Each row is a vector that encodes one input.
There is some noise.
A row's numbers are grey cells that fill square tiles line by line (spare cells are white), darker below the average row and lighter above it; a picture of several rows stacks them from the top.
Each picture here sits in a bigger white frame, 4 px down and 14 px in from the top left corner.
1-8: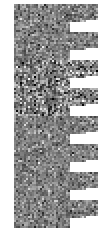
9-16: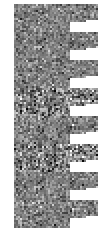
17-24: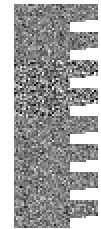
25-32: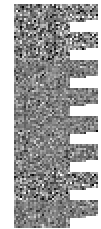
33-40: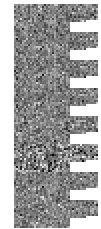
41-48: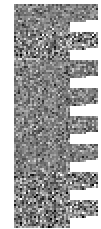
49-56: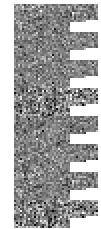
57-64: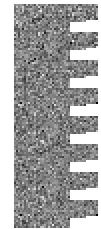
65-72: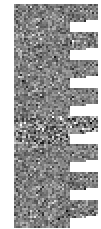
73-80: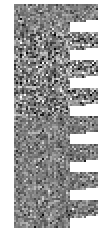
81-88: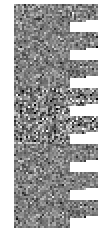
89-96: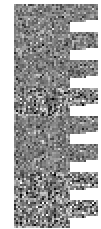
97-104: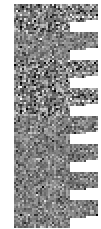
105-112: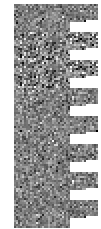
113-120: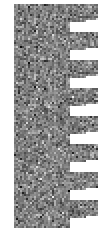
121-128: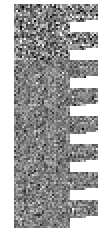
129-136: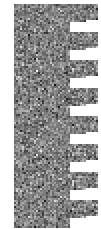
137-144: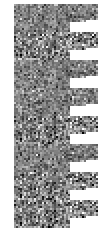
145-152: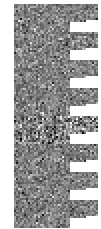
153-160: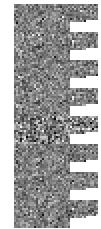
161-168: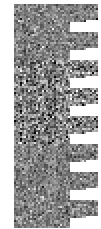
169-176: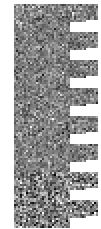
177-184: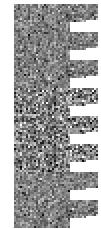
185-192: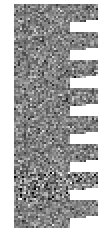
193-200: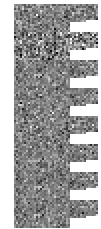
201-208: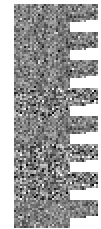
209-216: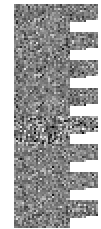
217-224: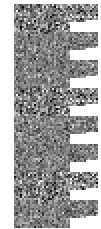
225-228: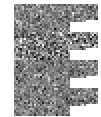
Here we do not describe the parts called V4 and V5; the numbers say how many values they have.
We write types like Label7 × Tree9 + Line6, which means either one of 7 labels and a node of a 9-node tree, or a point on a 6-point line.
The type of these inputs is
Bool × (List2(Circle6) + V4 × V5) + Tree9.
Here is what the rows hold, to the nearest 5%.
About 25% of them hold a node of a 9-node tree. The rest hold a true/false value, together with either a value of V4 and a value of V5, or a list of up to two points on a 6-point circle.
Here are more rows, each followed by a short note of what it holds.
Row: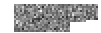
a true/false value, a value of V4 and a value of V5
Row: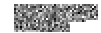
a node of a 9-node tree
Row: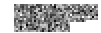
a node of a 9-node tree
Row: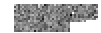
a true/false value, a value of V4 and a value of V5
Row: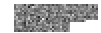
a true/false value, together with the empty list
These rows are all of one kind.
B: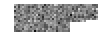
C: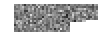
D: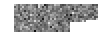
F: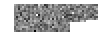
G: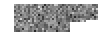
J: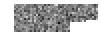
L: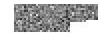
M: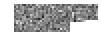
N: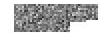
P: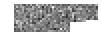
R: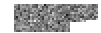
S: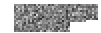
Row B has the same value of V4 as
G, J, N and S.
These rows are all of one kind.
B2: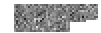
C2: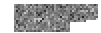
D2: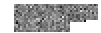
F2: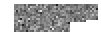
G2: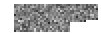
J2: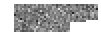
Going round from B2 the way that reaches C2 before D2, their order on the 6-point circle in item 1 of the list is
B2, C2, F2, D2, G2, J2.
